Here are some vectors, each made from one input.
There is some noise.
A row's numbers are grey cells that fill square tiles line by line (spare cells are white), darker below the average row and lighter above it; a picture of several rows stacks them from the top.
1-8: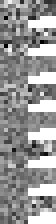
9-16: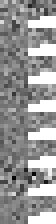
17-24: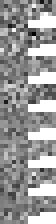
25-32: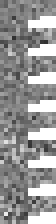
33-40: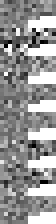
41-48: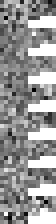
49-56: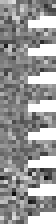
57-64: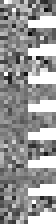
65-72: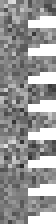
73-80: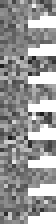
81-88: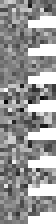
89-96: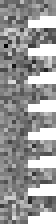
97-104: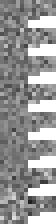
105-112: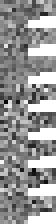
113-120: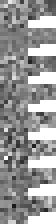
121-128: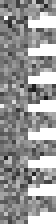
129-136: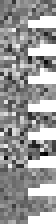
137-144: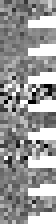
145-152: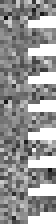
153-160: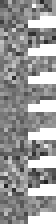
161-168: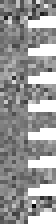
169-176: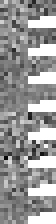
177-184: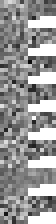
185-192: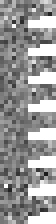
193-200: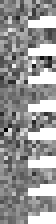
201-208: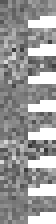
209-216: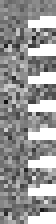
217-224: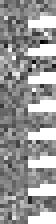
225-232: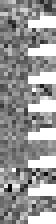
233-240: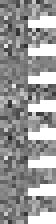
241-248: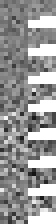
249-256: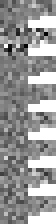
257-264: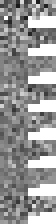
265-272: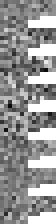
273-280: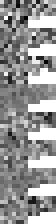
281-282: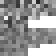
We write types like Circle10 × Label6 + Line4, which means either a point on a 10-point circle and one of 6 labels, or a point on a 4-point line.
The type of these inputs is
Bool × Bool × Bool × Line8 + List2(Line10).
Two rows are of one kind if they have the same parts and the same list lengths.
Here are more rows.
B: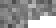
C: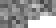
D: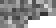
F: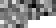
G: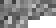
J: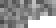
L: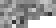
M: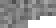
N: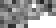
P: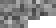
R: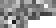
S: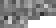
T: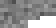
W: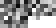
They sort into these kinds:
B, G, J, M, N, S, T, W
C, D, P
F
L, R

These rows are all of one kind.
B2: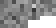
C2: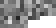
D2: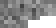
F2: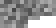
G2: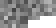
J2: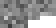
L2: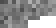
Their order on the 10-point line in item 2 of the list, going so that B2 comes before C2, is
F2, B2, L2, G2, D2, J2, C2.
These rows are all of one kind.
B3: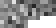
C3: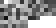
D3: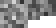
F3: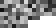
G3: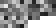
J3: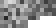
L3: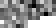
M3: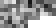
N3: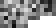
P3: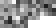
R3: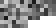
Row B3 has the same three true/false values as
D3 and G3.
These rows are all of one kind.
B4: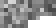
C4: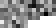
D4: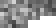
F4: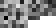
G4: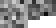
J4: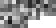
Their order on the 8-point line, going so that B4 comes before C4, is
B4, D4, J4, F4, G4, C4.
